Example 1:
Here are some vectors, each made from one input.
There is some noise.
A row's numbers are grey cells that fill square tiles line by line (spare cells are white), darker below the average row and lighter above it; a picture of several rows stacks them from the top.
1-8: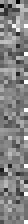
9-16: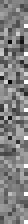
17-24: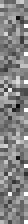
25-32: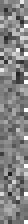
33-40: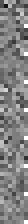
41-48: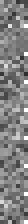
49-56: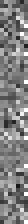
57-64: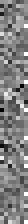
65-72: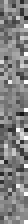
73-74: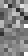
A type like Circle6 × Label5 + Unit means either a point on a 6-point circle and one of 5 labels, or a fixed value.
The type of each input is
Circle9 + Unit.
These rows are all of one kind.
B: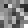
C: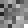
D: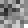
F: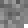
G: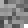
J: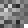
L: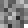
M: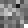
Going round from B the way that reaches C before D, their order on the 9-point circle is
B, J, L, F, M, G, C, D.
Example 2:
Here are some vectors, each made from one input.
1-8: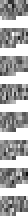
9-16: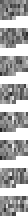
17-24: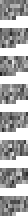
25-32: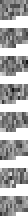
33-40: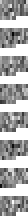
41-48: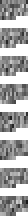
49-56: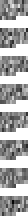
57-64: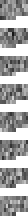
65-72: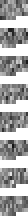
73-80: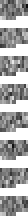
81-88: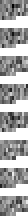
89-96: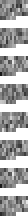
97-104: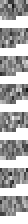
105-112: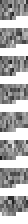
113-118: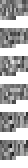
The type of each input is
Bool × Bool × Bool × Bool.
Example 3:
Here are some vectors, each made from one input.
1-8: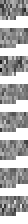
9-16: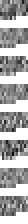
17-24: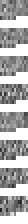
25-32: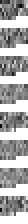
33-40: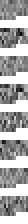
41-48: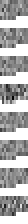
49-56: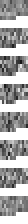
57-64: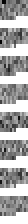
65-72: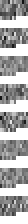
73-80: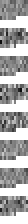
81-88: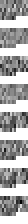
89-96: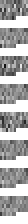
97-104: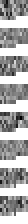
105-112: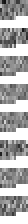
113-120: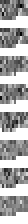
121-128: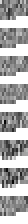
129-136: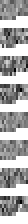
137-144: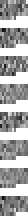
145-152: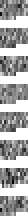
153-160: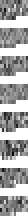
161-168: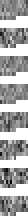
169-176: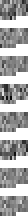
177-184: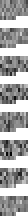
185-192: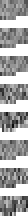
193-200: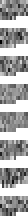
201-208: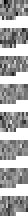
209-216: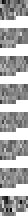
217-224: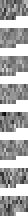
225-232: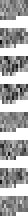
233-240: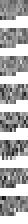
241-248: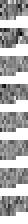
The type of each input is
Label12.
